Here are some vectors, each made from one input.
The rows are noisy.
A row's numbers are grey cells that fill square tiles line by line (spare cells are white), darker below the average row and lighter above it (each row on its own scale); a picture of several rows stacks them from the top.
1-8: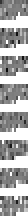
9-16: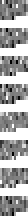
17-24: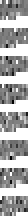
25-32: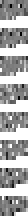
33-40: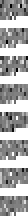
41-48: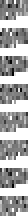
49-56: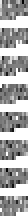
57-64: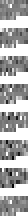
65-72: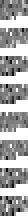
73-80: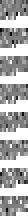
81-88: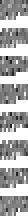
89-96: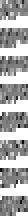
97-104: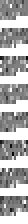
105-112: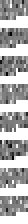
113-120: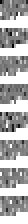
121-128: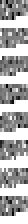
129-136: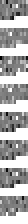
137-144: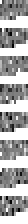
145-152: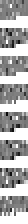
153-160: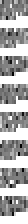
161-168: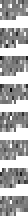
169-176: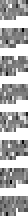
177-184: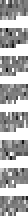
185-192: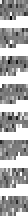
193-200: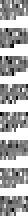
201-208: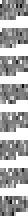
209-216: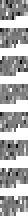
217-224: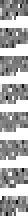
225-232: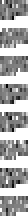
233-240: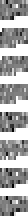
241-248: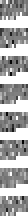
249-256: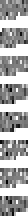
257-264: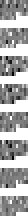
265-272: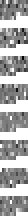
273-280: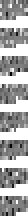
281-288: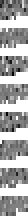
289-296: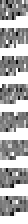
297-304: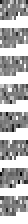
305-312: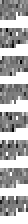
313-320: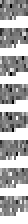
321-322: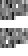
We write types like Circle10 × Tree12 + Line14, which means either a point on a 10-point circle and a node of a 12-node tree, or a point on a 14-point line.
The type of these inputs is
(Bool × Tree15 + Unit) × Line5.
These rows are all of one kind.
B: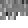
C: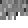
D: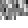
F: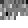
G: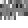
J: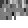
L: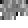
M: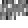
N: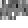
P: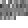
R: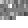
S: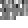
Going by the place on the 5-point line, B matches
C, G, N and P.
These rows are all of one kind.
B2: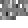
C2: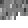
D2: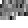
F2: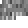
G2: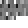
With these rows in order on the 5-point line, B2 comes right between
C2 and G2.
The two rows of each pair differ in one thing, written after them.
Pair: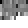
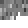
the place on the 5-point line
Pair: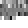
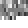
the true/false value
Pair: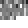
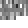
the node of the tree
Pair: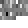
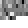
the place on the 5-point line
